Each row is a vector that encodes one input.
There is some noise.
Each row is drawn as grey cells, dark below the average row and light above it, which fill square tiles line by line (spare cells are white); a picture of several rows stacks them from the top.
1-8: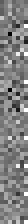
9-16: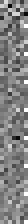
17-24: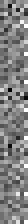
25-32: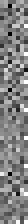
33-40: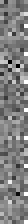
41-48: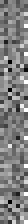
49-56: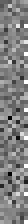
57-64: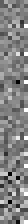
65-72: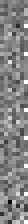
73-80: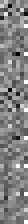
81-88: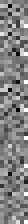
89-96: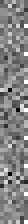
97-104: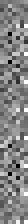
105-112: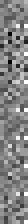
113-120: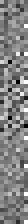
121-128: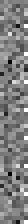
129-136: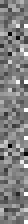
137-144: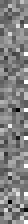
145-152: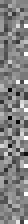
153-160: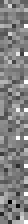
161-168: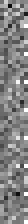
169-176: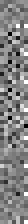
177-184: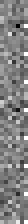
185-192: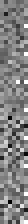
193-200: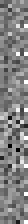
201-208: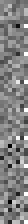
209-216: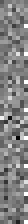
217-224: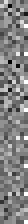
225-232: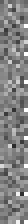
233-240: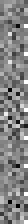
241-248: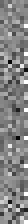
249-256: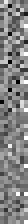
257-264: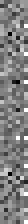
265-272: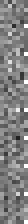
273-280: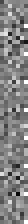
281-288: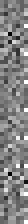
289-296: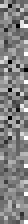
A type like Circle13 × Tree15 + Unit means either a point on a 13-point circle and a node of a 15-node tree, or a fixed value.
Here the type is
Bool × Circle9.
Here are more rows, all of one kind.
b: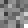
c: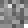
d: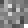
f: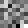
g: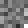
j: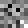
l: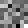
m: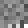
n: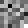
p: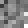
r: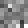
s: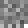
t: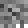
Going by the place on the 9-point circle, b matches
j and p.
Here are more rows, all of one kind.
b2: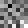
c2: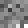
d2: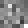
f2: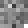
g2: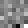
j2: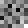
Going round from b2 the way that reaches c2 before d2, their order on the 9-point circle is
b2, j2, c2, f2, d2, g2.
